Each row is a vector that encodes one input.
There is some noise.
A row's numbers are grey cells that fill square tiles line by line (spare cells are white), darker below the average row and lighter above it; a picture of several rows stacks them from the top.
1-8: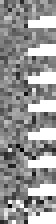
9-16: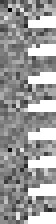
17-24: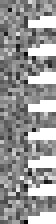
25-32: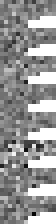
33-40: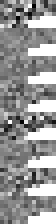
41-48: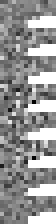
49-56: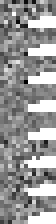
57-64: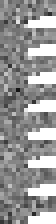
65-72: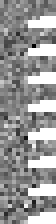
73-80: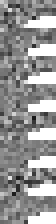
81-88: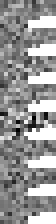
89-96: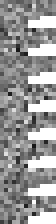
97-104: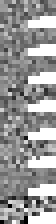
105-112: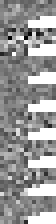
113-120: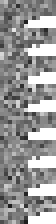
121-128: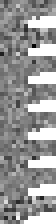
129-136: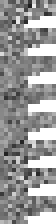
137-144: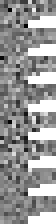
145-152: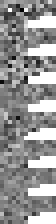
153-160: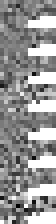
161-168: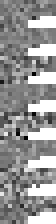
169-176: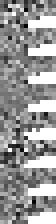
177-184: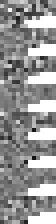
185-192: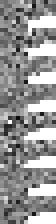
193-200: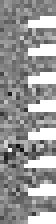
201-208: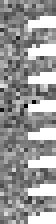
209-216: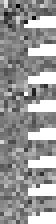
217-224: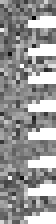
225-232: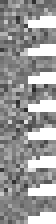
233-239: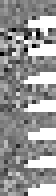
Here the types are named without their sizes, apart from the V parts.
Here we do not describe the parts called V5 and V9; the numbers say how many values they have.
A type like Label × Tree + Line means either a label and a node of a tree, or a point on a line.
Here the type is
(Bool × Bool × Bool × Bool × Bool × V5 × V9 + Line) × Line.
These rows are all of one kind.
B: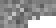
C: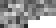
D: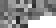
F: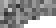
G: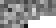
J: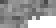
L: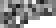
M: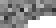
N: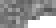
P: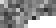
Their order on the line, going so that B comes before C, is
P, G, N, J, B, F, C, D, M, L.
